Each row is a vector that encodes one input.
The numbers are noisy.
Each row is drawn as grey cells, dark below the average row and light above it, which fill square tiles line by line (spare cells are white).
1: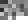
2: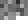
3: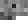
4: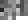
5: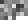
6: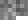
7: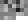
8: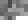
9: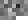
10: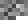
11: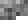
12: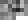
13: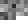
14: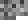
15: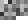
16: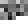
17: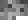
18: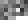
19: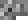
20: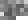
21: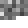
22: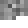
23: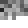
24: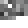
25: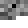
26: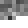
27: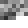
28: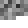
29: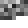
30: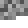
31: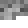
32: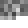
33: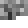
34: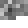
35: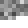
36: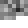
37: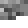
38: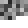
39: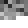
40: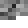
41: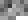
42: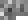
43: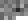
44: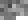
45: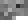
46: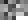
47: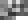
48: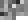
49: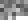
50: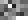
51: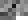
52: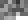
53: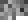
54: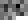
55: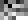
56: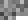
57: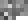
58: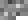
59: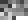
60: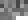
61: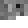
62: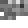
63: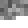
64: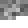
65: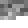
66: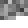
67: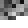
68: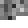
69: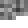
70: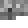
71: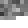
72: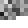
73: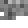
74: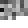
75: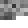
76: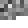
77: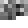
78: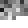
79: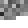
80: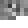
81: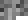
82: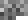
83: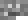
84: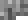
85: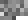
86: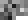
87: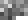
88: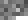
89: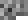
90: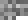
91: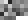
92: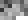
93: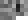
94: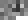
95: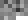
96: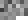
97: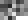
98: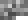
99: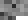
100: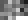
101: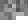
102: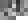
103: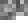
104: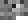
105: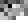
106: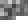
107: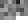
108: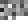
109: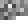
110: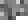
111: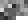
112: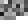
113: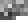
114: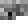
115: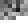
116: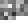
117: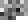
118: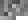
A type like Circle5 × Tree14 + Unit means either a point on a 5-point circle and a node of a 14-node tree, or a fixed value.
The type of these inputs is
Line5 × (Line5 + Tree7).
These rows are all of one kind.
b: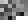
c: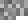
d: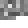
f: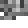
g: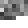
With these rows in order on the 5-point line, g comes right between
b and d.
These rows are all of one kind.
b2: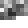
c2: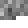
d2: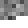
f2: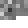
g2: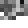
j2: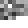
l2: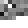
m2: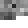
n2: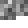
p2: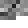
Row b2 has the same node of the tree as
c2, g2 and n2.
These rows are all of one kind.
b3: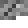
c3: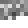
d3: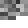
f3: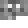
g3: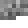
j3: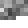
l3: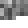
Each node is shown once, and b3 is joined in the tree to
d3 and g3.
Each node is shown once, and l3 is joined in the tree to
j3.
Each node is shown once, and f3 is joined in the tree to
c3 and g3.
